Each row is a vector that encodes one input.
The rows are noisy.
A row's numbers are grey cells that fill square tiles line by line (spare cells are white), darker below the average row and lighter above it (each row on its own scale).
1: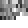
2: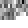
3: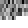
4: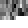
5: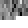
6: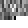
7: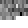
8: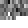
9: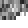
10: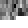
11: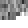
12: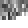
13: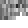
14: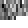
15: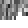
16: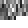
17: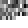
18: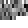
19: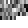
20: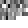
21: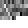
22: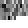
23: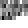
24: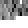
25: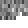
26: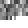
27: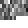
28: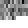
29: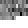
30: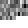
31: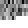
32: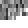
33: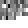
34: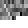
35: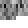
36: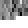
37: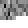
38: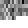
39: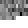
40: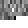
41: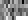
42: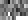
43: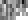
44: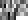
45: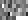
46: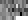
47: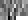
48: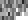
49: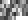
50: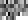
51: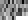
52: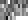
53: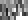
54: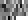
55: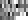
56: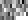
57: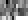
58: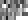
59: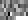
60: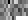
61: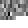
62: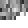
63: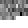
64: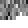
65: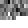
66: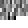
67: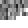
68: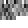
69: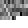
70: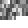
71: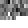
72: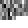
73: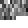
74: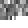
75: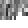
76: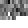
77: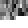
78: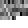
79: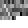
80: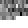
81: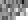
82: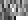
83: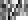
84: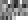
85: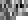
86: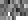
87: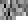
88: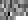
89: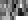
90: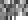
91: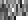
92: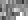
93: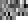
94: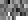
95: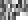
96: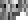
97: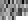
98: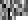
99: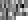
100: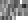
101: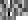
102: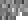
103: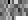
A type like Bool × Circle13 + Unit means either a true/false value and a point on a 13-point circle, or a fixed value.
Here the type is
(Circle13 + Unit) × Line9.
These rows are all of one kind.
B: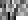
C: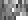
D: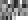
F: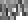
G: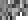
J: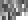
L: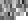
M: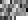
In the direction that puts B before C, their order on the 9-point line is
G, D, M, B, F, C, L, J.
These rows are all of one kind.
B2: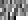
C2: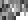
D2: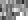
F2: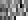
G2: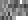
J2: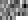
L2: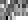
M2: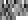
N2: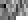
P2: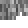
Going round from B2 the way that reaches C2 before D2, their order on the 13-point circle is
B2, M2, C2, F2, D2, P2, L2, J2, G2, N2.
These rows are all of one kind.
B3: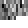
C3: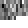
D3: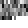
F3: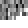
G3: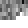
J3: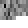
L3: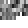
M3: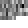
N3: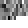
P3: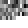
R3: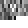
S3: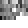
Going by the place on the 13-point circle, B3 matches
C3, D3 and R3.
